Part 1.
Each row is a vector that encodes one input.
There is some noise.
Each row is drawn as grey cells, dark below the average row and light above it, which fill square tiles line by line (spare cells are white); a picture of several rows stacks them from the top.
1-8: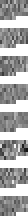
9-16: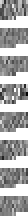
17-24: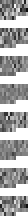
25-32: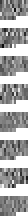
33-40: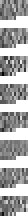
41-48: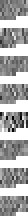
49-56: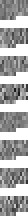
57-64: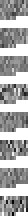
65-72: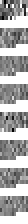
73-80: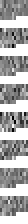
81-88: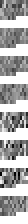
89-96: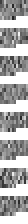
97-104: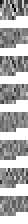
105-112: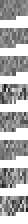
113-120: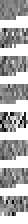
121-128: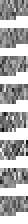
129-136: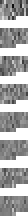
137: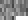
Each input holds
either a point on an 8-point line, or a point on an 11-point line, or a node of a 9-node tree.
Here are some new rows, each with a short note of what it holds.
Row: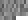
a point on an 11-point line
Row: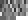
a point on an 11-point line
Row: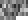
a point on an 11-point line
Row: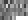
a point on an 8-point line
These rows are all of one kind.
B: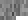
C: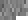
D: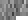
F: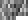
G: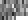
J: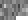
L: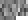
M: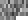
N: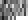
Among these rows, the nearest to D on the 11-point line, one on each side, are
B and L.
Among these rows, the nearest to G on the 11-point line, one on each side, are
C and N.
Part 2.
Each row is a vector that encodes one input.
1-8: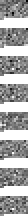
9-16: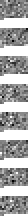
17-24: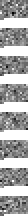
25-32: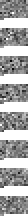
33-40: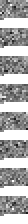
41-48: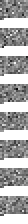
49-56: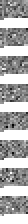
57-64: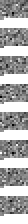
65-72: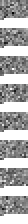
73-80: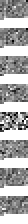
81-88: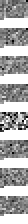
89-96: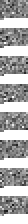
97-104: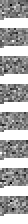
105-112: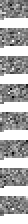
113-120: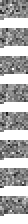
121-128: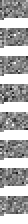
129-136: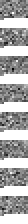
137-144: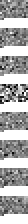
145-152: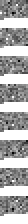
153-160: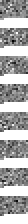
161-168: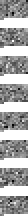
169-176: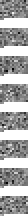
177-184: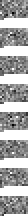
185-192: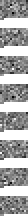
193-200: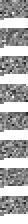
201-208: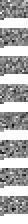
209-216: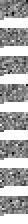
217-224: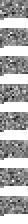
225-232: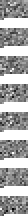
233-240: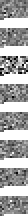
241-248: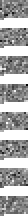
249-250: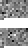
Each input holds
either a point on each of two 16-point circles and a true/false value, or a fixed value.
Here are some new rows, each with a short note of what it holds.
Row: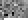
a point on each of two 16-point circles and a true/false value
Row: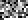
a fixed value
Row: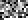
a fixed value
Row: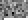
a point on each of two 16-point circles and a true/false value
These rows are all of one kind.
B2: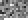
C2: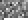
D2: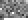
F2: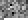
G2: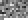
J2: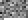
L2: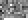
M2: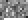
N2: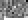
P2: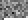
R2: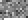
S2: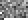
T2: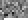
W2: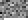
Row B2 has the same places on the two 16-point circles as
G2, J2 and W2.
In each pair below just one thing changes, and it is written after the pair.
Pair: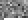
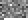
the true/false value
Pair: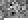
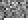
the place on one of the two 16-point circles
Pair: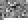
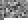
the place on one of the two 16-point circles
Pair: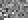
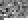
the place on one of the two 16-point circles
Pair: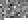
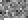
the place on one of the two 16-point circles
